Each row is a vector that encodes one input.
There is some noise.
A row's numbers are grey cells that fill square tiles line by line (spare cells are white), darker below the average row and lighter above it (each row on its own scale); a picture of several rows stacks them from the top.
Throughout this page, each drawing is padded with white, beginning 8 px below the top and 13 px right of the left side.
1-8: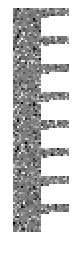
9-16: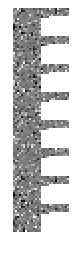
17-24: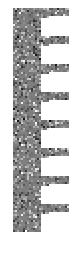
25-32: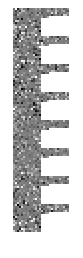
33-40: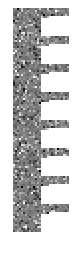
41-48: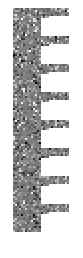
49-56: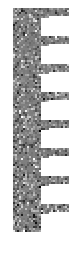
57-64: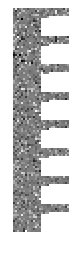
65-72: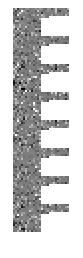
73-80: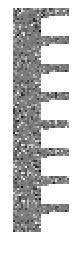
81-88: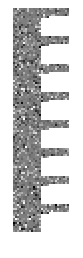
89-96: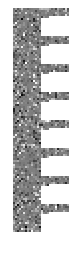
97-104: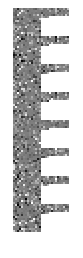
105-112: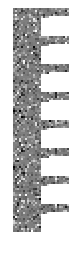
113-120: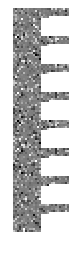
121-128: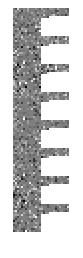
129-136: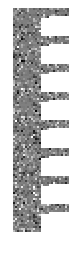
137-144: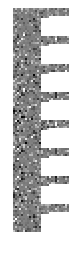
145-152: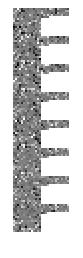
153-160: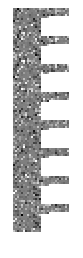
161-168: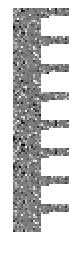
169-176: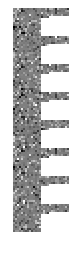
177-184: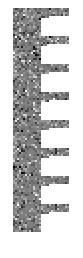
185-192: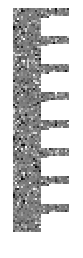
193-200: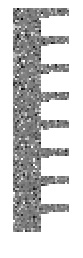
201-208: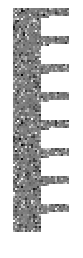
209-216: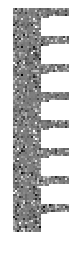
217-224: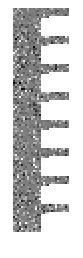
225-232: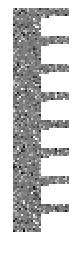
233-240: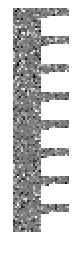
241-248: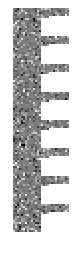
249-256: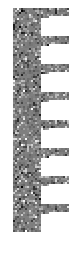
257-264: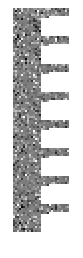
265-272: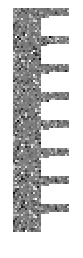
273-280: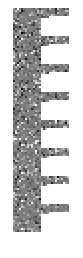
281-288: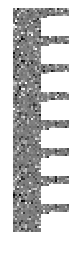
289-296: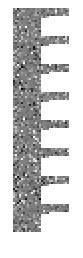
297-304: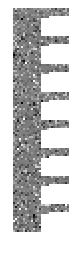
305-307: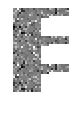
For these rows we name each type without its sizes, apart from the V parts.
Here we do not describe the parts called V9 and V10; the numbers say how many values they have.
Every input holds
either a fixed value, or a node of a tree and a value of V9, or a true/false value and a value of V10.
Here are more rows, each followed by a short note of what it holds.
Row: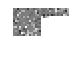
a node of a tree and a value of V9
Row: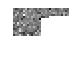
a fixed value
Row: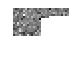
a fixed value
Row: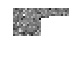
a fixed value
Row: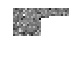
a fixed value
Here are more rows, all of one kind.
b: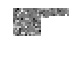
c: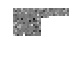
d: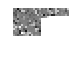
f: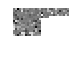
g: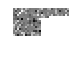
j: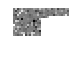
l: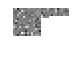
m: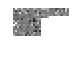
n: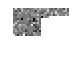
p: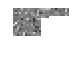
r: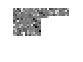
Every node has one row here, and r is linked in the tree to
d, j and m.
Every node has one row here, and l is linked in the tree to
f, g and n.
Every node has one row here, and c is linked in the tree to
g.
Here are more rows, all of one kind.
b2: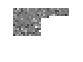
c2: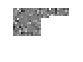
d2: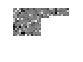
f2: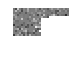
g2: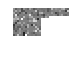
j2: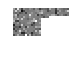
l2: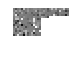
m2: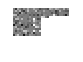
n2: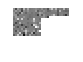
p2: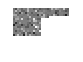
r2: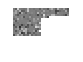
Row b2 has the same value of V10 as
f2 and j2.
